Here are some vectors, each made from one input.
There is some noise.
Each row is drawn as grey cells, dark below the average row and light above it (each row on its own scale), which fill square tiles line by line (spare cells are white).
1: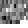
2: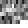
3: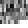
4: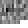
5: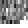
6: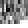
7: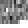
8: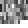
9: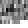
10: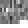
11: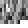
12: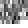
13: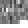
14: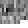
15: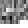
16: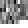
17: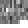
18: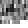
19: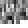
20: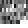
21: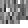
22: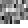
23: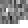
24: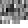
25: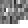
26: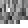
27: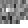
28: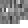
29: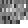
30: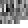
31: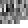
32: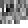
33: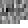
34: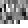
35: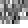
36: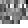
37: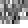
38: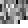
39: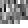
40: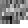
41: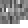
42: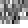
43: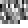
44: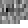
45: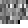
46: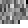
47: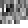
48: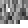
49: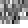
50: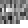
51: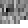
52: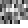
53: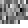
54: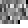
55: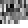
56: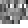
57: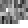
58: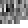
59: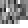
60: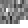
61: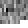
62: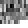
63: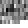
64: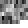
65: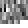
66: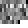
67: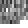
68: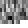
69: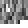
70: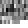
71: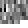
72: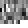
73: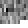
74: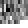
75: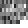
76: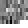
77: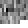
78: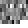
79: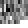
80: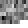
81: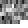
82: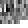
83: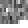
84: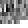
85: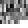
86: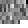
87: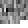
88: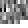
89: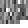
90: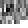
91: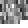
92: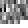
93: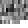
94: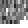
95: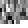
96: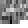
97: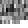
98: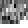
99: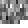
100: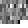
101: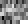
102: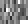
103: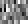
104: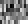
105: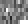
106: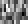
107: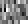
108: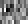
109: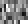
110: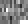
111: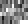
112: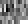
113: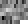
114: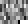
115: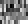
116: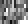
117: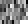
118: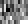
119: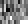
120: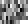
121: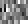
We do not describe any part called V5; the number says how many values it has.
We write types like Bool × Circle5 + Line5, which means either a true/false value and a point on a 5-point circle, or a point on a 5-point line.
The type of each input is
List2(Bool × V5).
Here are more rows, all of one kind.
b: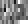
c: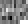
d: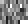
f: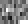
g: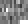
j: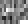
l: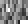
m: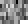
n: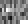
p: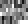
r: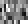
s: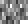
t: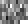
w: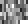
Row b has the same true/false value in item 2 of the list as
g, p and w.
